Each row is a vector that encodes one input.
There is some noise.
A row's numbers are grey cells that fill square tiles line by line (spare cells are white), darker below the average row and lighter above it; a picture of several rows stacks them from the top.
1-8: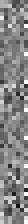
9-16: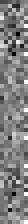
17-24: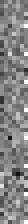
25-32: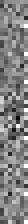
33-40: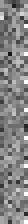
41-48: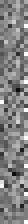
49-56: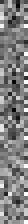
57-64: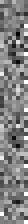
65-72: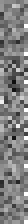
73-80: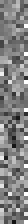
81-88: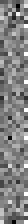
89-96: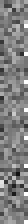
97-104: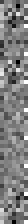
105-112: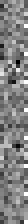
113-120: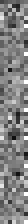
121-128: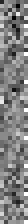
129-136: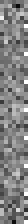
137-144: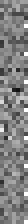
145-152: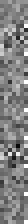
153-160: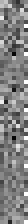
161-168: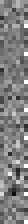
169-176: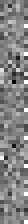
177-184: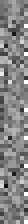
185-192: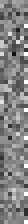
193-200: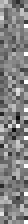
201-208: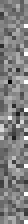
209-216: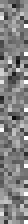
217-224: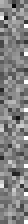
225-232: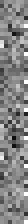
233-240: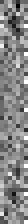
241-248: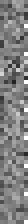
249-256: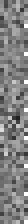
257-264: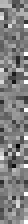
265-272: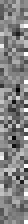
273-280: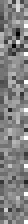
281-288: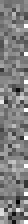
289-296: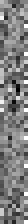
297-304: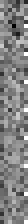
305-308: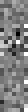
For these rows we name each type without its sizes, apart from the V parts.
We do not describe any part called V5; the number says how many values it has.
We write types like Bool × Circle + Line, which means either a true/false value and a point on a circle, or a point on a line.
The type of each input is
(Bool × Bool × Bool + V5) × Label + List(Circle).
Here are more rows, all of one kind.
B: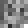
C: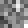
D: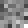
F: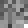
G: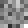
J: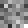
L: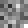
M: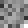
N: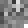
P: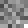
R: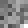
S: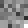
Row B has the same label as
F and N.
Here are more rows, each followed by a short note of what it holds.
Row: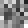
the empty list
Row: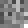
a label and a value of V5
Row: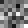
a list of two items
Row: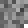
a label and three true/false values
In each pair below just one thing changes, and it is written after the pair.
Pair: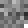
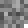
one of the three true/false values
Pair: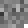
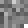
the label
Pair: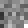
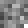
the label
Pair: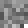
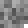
the label
